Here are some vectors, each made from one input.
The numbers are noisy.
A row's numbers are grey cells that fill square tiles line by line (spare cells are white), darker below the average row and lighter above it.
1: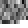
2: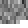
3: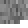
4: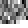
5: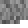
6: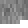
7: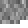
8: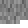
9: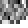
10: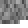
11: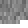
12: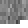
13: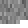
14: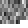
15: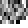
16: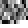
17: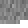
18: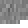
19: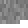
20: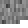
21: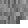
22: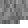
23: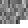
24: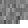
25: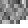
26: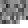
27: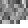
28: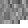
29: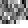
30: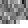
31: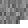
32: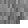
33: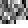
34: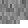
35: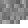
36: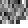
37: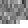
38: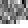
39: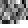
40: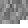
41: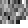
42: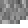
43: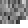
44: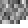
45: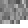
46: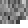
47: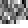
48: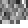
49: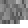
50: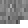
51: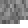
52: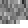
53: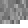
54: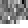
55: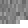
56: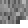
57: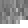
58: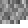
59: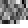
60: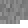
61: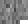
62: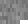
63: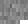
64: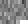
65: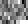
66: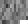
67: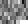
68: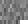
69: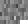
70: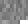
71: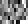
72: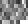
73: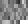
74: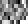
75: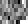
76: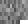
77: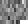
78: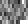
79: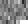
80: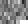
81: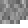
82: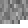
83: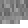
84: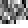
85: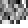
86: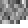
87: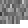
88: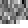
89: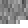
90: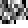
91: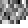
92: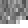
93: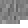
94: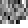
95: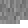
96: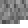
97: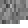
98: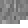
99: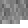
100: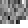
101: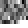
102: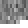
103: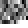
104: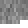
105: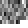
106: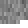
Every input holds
a point on each of three 5-point lines and a true/false value.
